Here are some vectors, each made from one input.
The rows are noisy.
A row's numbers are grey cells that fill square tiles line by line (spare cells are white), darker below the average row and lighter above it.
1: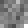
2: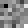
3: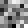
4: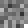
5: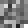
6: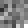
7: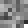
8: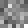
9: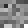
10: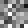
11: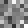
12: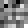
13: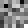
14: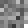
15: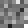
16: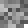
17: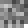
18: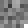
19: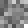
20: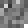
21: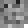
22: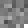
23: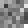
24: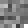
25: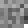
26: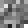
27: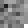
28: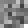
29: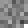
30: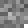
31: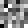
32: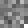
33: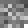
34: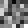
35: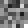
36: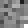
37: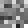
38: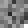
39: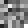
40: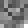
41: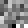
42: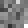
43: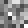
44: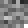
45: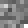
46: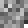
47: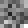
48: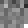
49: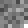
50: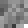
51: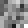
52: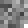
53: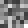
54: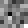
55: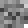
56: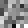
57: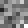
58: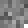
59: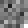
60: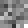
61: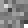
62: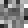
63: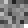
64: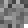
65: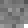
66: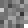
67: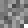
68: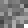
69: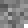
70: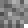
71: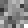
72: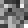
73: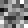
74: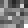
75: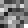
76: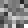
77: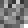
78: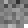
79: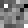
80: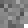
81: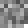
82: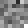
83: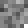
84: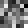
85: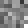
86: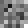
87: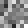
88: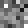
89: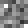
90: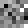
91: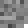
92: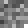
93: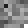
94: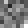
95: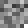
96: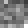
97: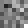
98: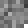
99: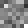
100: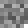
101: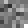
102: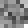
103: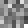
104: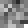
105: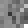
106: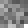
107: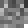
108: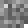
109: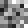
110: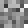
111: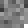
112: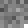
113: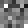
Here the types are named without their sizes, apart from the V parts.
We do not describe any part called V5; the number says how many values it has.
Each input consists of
a list of items, each a true/false value and a value of V5.
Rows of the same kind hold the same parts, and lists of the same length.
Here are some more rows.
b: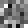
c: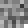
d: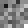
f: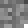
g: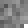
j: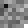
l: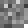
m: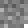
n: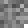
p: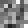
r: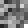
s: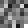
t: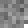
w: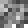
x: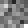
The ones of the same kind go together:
b, c, w, x
d, f, g, j, l, m, n, p, s, t
r

